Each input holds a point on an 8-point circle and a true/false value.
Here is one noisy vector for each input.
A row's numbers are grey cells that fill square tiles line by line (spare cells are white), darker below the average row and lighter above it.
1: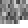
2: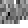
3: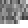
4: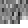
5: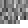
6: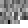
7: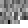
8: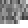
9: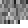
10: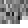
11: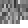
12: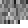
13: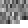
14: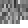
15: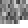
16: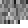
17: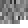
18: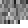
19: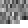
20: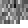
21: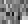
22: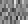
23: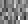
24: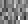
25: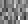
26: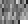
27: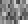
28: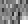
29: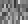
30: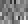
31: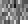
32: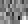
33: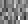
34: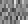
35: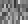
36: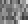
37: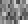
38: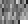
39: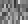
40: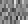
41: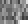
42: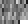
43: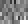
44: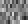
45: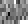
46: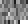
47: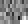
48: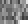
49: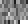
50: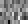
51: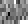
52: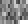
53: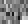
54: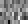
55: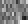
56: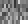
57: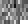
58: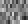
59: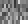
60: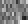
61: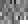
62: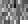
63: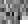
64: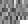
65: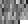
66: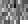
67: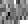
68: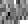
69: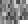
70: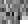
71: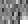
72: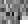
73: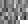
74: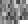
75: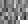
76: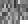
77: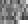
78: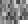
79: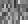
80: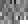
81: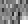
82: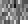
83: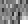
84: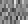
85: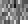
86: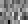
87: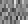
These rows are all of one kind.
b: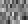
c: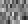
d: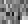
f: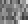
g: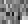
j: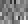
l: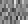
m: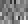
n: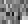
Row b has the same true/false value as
c, f and l.
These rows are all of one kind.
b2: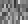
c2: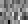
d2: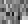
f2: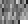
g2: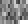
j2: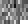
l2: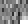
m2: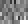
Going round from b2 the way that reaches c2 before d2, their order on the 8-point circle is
b2, j2, c2, f2, l2, d2, g2, m2.
